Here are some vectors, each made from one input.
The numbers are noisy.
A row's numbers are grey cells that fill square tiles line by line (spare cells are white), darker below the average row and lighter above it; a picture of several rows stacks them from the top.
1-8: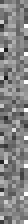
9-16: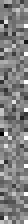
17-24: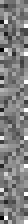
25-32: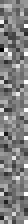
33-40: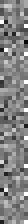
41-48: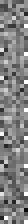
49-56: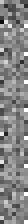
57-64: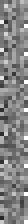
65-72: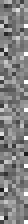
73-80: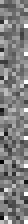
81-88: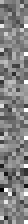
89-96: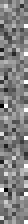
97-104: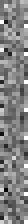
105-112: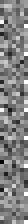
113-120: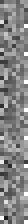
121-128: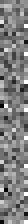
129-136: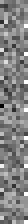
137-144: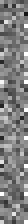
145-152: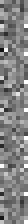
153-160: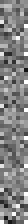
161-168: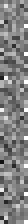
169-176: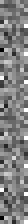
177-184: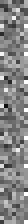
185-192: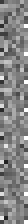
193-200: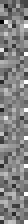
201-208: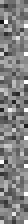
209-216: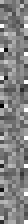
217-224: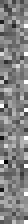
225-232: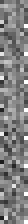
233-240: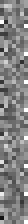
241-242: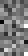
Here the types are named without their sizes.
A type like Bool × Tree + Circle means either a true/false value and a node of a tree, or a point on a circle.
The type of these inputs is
Bool × Tree.
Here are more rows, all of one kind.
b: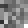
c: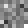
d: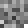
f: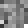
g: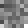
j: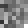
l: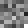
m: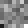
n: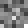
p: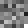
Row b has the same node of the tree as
j and m.
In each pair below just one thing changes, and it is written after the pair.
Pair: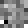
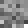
the node of the tree
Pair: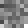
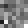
the node of the tree
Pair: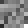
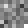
the node of the tree
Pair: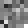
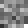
the true/false value
